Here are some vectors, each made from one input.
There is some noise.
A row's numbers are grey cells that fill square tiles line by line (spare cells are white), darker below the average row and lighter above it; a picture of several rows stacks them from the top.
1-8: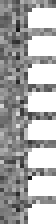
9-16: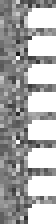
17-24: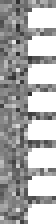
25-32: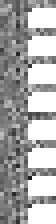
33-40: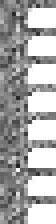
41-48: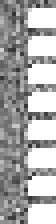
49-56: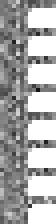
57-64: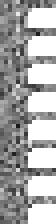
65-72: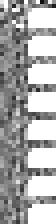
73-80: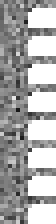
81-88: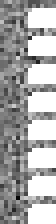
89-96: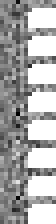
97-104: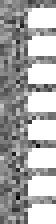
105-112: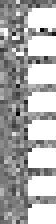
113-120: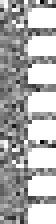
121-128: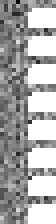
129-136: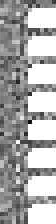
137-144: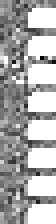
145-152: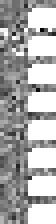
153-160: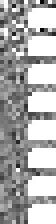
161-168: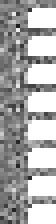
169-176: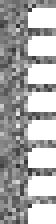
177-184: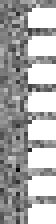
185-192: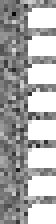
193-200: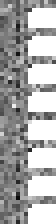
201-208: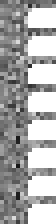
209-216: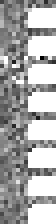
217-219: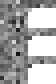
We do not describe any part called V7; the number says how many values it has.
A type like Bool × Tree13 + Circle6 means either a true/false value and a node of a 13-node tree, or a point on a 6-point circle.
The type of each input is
List2(Line5 × V7).
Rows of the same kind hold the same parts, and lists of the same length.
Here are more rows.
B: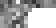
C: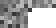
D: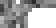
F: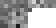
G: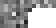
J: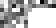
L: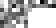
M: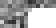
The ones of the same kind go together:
B, D, M
C, F, G
J, L

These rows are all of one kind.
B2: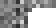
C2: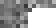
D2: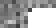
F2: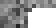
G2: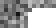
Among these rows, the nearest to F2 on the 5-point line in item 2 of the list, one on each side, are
D2 and G2.
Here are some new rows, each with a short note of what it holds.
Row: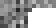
a list of two items
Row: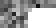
a list of one item
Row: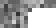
a list of two items
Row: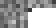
a list of two items
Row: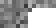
a list of two items
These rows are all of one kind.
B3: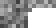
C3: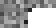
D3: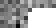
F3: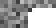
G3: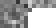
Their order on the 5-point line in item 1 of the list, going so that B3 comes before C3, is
B3, F3, G3, C3, D3.
